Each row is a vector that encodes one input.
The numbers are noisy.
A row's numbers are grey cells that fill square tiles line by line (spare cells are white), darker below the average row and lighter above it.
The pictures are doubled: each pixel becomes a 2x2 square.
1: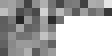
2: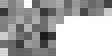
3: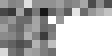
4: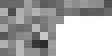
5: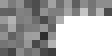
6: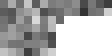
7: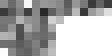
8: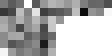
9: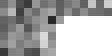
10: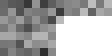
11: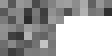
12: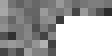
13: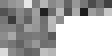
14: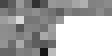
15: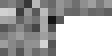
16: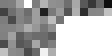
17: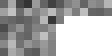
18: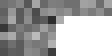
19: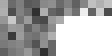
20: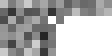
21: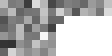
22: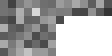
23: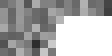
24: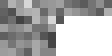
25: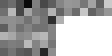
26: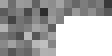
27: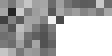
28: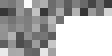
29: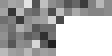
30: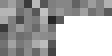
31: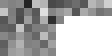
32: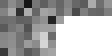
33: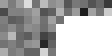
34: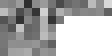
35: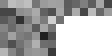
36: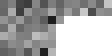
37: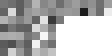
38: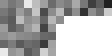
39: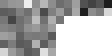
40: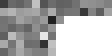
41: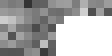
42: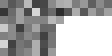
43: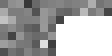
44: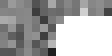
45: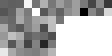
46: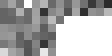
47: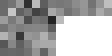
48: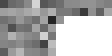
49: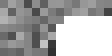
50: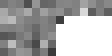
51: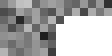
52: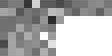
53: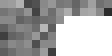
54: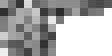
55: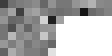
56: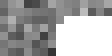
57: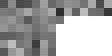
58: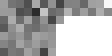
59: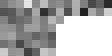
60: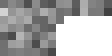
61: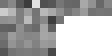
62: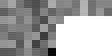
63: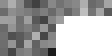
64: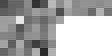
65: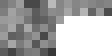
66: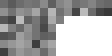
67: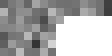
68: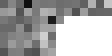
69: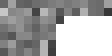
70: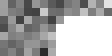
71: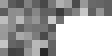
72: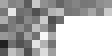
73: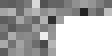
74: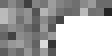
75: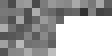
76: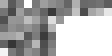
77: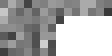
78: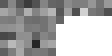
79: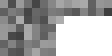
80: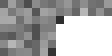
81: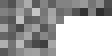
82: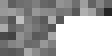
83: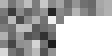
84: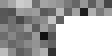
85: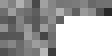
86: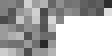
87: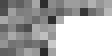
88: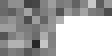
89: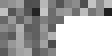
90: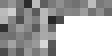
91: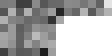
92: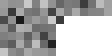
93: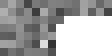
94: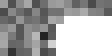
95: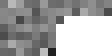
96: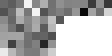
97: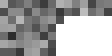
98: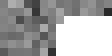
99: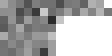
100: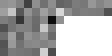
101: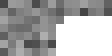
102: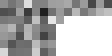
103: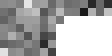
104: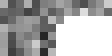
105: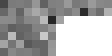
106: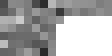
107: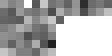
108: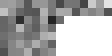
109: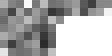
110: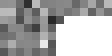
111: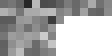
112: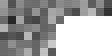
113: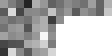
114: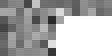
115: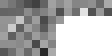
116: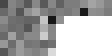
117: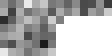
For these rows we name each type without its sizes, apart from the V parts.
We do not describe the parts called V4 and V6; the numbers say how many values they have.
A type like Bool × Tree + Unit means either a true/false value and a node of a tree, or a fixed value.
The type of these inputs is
Line × (Line + V4) × V6.
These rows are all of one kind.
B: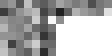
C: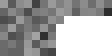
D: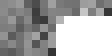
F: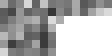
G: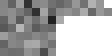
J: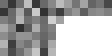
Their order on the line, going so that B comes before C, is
F, B, J, C, D, G.
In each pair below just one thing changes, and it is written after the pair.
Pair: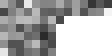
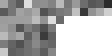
the value of V4
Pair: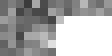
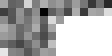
the place on the line
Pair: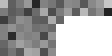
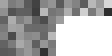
the place on the line
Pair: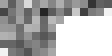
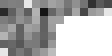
the value of V4
